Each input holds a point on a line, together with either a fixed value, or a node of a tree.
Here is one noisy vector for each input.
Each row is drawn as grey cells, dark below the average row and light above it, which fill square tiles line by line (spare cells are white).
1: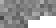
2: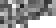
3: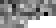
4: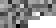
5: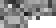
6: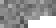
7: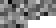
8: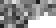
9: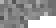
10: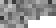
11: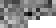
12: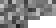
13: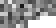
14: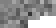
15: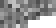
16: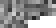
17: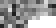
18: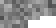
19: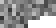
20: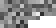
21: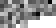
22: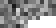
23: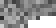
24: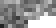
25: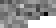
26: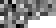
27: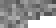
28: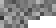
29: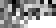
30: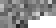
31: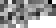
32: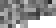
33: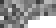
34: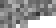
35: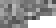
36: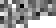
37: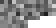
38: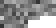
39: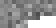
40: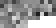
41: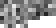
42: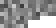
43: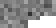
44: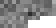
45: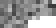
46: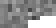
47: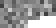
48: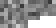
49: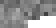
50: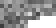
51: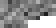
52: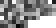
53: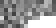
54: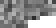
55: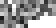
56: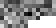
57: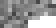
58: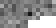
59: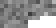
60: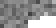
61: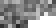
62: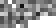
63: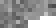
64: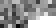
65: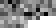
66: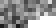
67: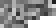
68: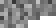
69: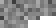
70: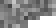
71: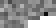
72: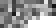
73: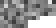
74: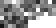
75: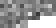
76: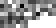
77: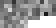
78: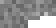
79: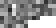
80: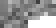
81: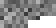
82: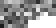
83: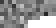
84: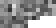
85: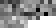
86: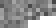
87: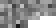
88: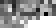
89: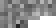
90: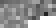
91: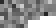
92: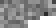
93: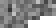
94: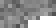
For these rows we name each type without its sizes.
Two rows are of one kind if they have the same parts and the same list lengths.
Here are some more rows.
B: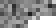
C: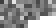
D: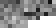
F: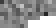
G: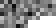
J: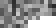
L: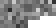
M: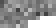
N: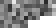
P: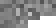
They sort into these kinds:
B, C, D, F, G, M, N
J, L, P

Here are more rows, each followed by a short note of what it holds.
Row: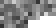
a point on a line
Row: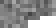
a point on a line
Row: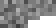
a point on a line and a node of a tree
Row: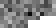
a point on a line
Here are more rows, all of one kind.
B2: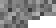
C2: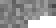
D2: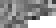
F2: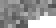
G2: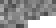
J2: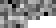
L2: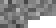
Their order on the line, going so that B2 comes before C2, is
J2, D2, G2, L2, B2, C2, F2.
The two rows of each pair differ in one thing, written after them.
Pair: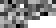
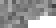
the place on the line
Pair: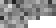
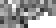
the node of the tree
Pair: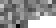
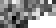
the node of the tree
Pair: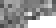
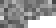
the node of the tree
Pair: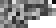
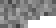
the place on the line
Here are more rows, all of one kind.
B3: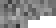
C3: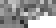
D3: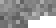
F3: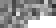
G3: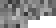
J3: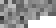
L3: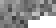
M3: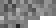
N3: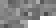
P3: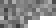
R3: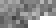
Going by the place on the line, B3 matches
G3 and M3.
